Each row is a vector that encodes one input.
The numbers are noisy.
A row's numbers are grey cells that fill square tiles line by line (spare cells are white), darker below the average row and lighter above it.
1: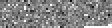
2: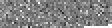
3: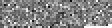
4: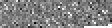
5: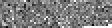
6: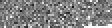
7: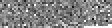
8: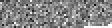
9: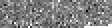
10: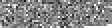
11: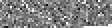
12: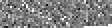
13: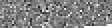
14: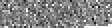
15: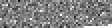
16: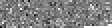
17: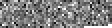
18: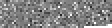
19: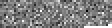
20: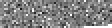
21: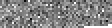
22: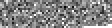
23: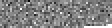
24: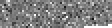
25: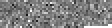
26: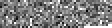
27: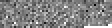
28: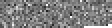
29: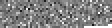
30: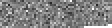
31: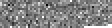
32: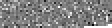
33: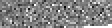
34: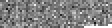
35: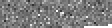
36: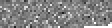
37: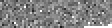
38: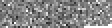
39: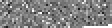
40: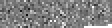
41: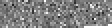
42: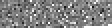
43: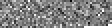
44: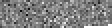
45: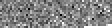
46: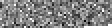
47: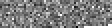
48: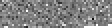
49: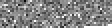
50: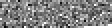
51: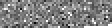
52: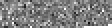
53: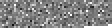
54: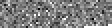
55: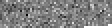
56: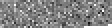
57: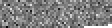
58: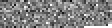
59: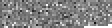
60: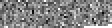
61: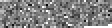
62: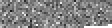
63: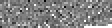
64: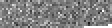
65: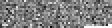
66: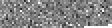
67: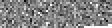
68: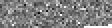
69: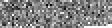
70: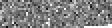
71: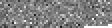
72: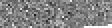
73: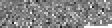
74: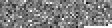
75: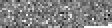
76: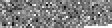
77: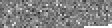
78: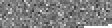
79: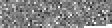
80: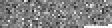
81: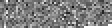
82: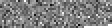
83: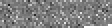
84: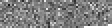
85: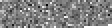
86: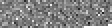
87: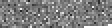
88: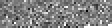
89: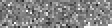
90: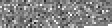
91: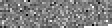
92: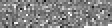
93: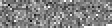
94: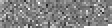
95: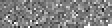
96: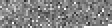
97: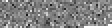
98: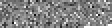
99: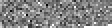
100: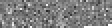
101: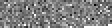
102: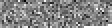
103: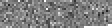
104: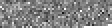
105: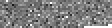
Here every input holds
one of 6 labels, a point on a 7-point line and a node of a 9-node tree.
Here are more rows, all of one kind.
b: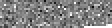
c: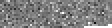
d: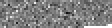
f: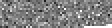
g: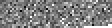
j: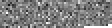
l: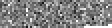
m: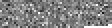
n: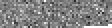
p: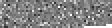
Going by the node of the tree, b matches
f and g.
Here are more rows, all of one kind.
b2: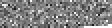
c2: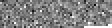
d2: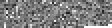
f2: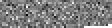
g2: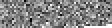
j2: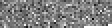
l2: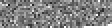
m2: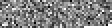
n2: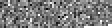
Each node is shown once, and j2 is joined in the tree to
d2, g2 and l2.
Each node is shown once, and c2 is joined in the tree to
l2.
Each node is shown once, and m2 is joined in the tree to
d2.
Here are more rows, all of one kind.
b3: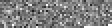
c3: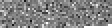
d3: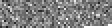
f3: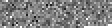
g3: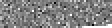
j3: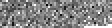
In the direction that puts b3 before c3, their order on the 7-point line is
j3, f3, b3, d3, g3, c3.
